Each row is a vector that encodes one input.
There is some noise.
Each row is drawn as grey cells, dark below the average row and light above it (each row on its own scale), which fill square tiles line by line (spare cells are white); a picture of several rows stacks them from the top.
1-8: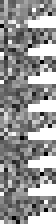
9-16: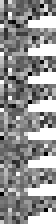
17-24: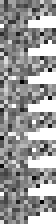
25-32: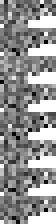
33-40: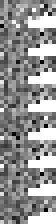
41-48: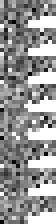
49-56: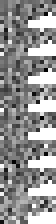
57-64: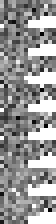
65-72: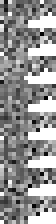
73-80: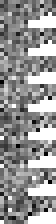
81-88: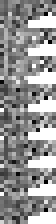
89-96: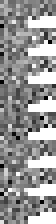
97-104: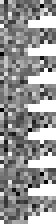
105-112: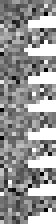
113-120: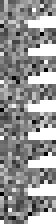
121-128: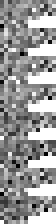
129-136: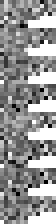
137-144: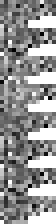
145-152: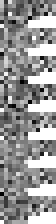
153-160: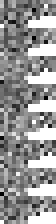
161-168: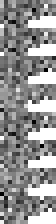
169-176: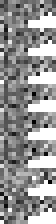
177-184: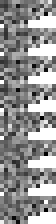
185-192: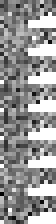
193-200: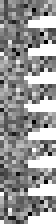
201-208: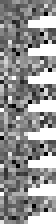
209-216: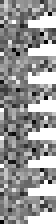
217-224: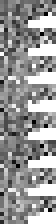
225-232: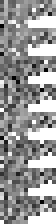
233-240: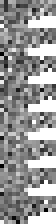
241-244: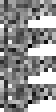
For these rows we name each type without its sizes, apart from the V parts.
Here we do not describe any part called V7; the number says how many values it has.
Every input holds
either a point on a circle and a value of V7, or four true/false values.
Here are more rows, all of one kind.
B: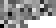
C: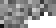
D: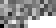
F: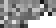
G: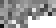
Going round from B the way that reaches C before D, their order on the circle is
B, C, F, G, D.
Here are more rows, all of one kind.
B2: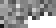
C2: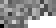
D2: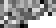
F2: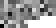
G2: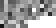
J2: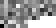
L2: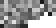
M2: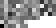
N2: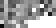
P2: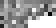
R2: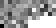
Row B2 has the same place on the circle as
J2 and P2.
